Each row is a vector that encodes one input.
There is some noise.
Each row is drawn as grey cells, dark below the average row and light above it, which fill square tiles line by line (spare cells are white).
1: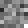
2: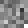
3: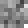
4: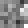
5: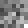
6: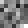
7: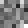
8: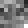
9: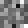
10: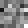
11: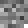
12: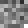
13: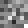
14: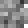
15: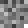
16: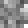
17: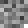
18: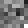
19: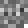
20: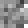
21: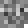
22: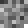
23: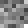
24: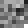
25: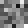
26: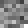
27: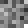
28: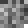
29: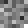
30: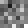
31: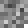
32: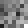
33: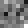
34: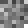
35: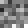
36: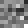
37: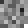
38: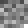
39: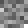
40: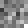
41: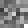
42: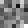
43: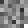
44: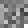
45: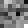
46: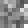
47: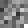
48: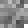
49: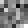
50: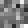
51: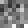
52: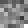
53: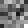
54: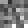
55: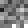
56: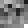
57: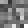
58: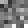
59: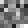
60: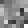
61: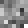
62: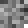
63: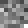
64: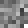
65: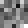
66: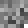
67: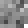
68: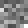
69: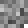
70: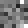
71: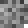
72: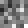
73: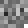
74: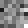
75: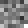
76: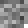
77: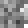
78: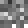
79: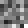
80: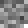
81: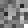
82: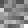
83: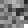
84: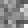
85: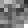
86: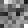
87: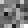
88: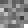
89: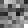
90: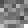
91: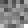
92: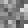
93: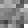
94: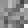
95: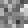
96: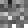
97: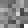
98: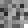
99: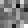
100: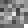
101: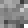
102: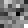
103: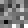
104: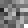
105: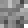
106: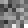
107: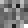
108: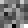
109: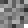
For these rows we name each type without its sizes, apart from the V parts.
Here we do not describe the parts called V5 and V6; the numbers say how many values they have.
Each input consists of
either a point on a line and a true/false value, or a value of V5 and a value of V6.
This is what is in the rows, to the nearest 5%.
About 40% of them hold a point on a line and a true/false value. The rest hold a value of V5 and a value of V6.
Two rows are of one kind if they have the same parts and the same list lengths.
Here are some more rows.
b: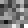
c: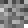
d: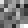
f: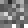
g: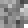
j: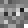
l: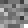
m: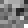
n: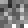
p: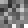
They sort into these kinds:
b, d, f, j, m, n, p
c, g, l

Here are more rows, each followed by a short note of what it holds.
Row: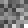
a value of V5 and a value of V6
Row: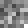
a value of V5 and a value of V6
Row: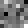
a value of V5 and a value of V6
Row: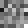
a value of V5 and a value of V6
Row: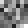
a value of V5 and a value of V6
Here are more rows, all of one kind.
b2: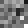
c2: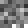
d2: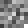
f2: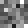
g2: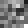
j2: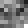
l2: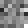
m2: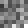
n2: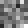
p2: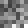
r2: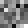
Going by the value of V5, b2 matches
g2 and j2.
